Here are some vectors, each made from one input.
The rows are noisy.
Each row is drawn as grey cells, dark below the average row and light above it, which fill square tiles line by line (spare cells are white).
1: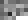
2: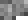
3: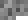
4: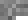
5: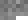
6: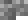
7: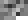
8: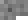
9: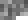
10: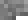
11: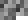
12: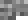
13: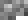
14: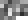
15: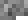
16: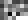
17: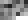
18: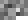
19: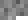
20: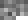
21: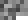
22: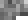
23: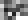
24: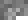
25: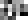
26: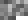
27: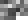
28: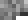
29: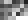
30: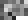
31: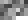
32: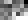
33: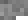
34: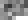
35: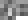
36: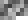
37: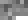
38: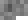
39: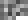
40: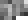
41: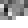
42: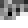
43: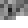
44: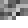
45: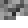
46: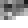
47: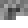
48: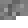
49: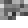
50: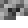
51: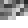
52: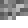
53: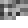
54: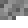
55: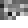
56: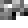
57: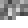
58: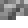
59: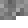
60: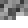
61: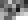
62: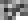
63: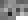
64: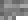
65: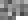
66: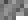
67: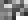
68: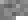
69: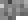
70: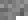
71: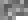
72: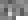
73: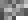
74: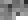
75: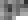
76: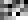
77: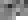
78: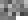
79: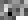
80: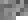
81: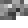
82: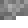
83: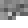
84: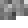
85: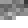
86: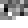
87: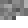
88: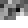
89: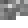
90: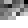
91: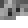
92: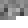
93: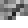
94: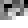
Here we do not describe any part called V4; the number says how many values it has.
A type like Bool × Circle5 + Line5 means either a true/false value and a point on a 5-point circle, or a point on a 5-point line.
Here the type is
(Bool × Bool × Bool + Line5) × V4.
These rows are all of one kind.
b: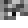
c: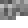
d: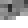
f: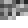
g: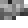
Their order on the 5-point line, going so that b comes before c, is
b, d, f, g, c.
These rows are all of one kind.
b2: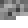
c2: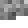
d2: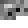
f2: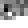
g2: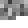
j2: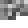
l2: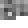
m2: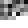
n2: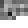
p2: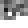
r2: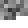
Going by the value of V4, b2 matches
d2, f2 and n2.
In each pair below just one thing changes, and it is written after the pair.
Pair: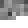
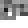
the value of V4
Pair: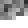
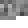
one of the three true/false values
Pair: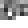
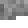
one of the three true/false values
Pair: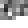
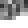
one of the three true/false values
